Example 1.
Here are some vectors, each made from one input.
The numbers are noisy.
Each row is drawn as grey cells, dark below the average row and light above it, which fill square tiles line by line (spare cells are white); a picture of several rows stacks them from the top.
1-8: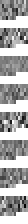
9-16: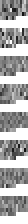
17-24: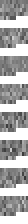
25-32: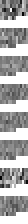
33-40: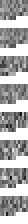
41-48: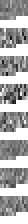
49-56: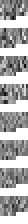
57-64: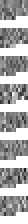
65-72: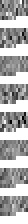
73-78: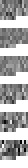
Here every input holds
a point on a 5-point line.
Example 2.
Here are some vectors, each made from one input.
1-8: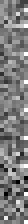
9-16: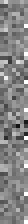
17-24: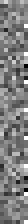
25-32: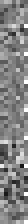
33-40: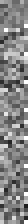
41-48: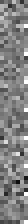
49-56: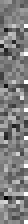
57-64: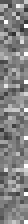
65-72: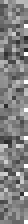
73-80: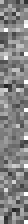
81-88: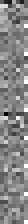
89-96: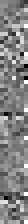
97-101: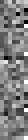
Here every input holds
a point on a 7-point line.
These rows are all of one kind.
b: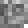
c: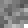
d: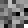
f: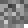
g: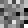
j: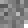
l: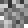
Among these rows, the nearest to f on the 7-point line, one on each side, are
c and l.
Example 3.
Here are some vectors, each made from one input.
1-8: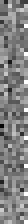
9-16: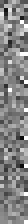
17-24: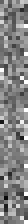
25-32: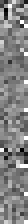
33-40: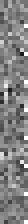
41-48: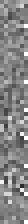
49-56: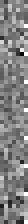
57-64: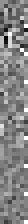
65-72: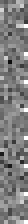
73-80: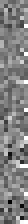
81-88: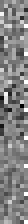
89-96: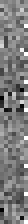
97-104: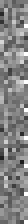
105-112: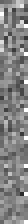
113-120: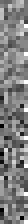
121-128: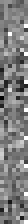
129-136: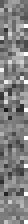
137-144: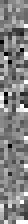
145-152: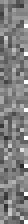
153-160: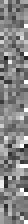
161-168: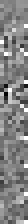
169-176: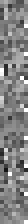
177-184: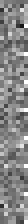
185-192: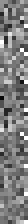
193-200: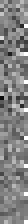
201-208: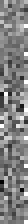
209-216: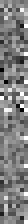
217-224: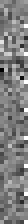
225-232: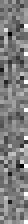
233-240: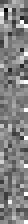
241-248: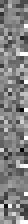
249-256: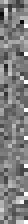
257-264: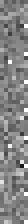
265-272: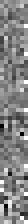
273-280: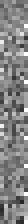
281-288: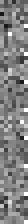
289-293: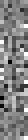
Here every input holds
four true/false values.
